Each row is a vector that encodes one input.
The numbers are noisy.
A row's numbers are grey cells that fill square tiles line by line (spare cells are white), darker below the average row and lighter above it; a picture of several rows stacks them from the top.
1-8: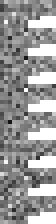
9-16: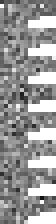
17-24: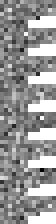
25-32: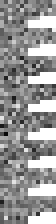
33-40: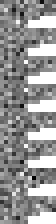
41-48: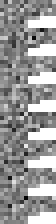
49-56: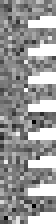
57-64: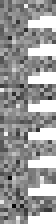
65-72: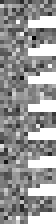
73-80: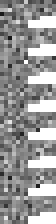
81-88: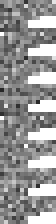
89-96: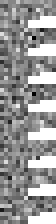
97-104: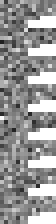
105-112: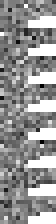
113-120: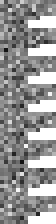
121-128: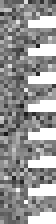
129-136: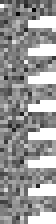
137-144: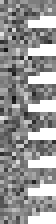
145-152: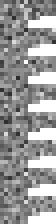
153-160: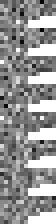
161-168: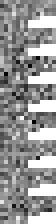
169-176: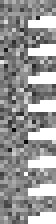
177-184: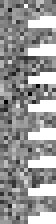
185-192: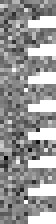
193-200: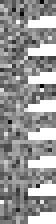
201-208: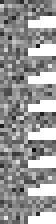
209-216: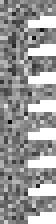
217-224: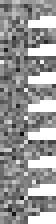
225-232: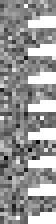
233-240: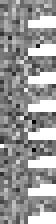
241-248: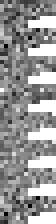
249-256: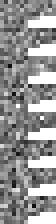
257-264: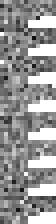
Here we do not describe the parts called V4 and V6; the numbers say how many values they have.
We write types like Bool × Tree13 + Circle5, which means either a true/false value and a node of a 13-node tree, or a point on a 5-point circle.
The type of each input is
(Line8 + V4) × V6 + List2(Line9).
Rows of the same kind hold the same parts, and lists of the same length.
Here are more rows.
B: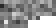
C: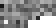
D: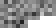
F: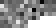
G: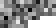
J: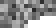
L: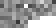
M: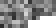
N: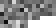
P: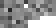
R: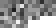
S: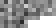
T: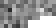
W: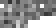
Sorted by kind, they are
B, C, L, P, T
D, S
F, J, M, R
G
N, W

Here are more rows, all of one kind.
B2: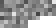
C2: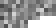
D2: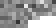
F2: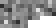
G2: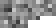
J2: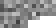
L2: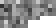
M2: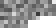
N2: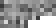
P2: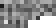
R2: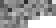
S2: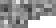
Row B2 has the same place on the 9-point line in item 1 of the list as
M2 and R2.
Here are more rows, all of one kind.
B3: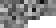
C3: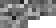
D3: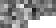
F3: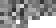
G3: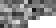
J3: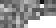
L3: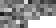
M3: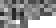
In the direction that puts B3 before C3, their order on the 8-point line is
J3, B3, F3, D3, C3, L3, G3, M3.
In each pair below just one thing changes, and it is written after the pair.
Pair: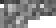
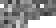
the value of V4
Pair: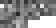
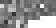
the value of V4
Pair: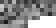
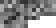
the value of V6
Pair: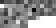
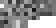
the value of V4
